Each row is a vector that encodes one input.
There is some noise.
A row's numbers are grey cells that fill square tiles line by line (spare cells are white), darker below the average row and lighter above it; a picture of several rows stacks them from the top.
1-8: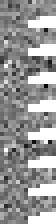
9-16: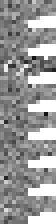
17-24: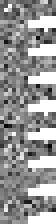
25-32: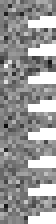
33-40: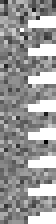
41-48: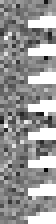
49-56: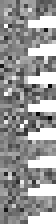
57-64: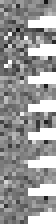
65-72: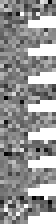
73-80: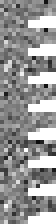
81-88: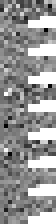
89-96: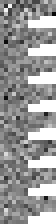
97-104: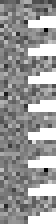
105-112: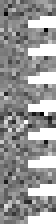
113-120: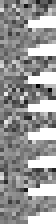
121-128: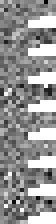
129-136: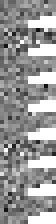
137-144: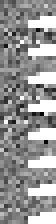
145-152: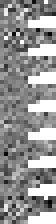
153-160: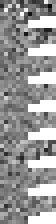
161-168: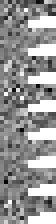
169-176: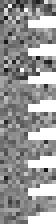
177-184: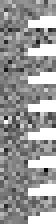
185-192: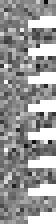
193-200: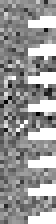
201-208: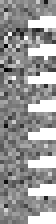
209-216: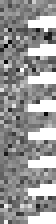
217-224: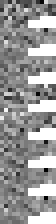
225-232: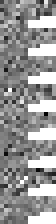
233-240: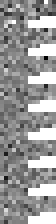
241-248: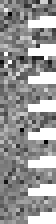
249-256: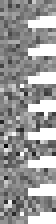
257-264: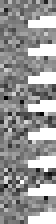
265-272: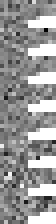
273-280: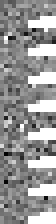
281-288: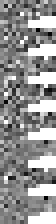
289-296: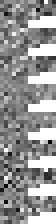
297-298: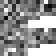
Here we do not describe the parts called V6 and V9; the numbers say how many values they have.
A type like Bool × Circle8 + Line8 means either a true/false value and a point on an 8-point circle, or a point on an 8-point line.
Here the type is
(Bool × Bool × Bool × Tree12 + Tree10) × V6 + V9 × V9.
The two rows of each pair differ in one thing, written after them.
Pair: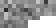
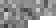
the node of the tree
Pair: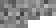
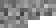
one of the three true/false values
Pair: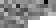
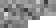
the value of V6
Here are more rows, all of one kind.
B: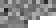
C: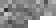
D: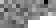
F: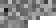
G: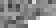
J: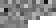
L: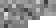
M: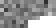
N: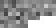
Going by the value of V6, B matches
F and J.
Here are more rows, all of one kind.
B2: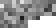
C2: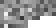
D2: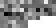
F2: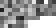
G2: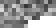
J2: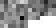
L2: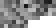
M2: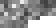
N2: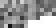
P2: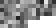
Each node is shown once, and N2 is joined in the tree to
B2 and F2.
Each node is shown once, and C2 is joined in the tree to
F2 and L2.
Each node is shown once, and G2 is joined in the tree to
L2.
